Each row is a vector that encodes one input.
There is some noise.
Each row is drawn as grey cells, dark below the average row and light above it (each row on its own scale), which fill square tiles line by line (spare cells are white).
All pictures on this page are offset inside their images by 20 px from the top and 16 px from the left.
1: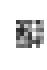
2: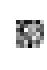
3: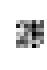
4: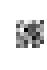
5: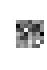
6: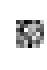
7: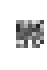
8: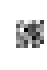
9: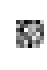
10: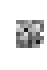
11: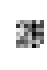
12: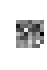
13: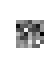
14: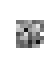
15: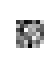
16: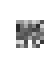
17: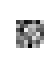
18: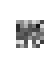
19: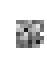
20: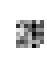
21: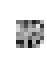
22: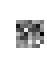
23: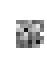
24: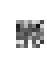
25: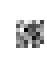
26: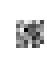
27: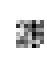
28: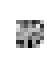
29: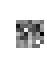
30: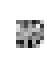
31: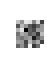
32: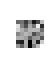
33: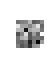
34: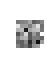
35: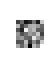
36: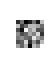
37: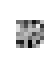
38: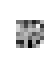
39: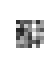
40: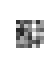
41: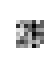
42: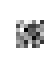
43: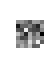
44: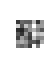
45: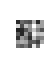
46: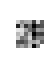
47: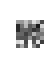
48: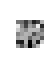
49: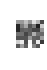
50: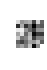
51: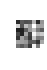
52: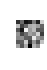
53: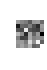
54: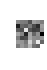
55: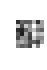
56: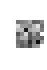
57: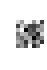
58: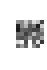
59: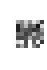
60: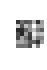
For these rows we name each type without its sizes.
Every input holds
three true/false values.
